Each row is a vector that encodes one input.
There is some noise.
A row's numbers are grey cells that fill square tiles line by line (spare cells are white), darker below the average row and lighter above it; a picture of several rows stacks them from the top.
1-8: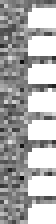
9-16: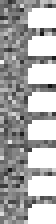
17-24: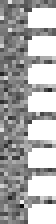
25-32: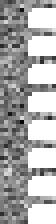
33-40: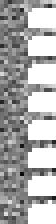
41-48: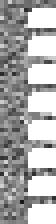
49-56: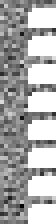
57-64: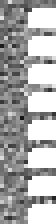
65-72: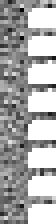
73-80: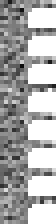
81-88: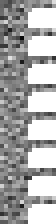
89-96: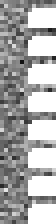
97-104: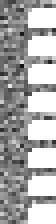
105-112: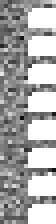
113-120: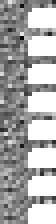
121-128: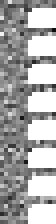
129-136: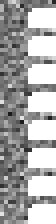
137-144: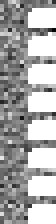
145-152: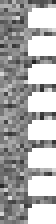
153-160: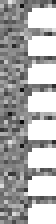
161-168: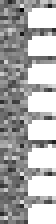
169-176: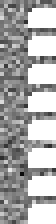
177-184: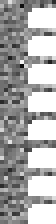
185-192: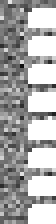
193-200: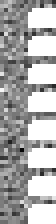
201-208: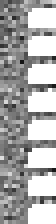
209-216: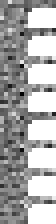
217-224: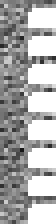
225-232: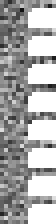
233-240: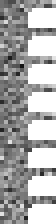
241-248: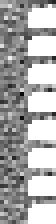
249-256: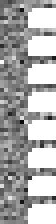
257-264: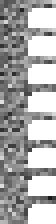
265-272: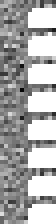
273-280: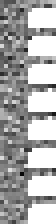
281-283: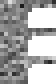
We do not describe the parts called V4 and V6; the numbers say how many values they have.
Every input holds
either a true/false value, a value of V4 and a value of V6, or a list of up to two points on a 5-point line.
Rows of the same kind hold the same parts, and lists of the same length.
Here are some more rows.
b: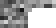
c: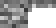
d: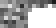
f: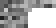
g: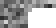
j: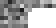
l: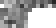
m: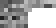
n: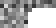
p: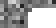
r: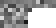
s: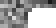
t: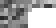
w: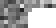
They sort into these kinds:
b, f, g, j, m, t, w
c, d
l, n, p, r
s

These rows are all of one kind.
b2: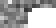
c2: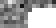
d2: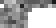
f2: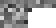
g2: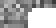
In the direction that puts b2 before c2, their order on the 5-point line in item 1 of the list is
b2, f2, g2, c2, d2.
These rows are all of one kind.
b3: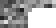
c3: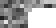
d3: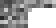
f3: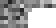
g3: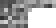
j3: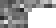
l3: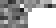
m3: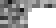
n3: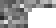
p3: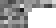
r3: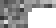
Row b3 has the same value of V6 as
c3, j3, l3 and n3.
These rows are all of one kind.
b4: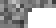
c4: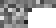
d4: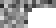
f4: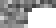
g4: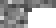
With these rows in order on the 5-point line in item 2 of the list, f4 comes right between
b4 and c4.
